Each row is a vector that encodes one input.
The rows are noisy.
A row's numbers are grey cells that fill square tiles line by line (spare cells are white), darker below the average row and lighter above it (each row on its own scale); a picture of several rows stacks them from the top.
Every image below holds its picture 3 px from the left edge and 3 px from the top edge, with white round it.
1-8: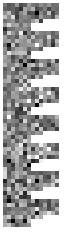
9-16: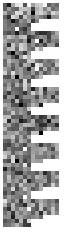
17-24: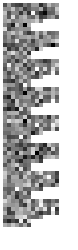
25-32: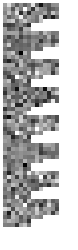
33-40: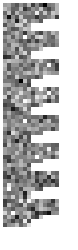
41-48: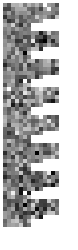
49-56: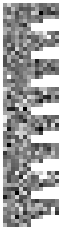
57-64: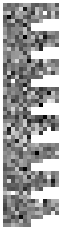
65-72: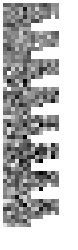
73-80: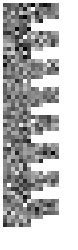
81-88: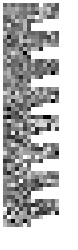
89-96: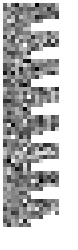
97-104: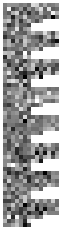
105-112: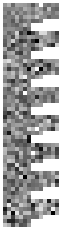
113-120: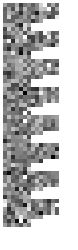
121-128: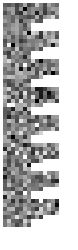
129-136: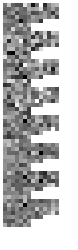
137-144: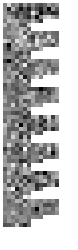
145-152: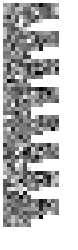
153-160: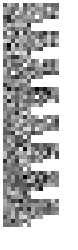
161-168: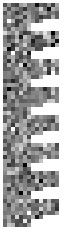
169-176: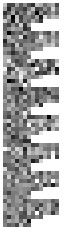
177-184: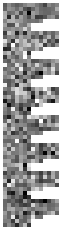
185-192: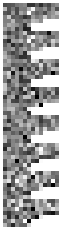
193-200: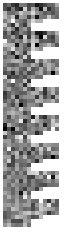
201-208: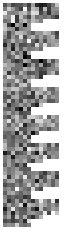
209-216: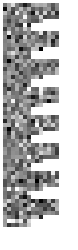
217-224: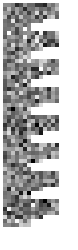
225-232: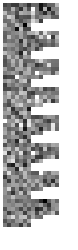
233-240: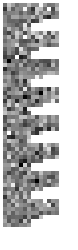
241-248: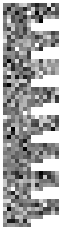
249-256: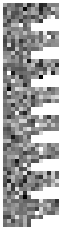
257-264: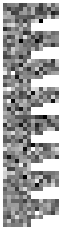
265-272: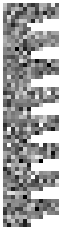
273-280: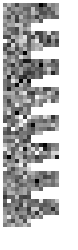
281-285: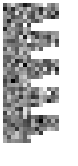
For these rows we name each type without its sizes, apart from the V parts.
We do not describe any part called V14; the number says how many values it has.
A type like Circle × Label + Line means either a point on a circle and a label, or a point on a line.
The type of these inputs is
(Line + Tree) × V14.
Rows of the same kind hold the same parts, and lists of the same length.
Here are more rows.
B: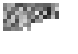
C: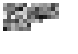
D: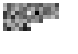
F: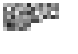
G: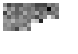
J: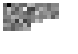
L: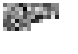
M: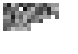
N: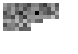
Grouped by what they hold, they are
B, D, G, L, M, N
C, F, J

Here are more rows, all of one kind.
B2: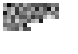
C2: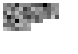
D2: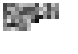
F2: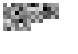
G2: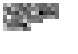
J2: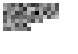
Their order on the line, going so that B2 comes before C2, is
D2, G2, F2, J2, B2, C2.
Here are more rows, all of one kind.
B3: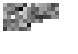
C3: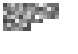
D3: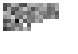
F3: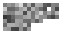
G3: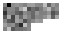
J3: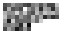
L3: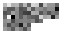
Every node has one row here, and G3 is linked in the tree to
D3, F3 and J3.
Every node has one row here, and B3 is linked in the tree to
D3.
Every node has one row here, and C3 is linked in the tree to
F3.
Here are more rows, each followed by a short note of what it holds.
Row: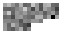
a node of a tree and a value of V14
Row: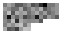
a point on a line and a value of V14
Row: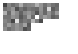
a node of a tree and a value of V14
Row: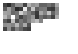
a node of a tree and a value of V14
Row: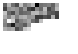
a point on a line and a value of V14
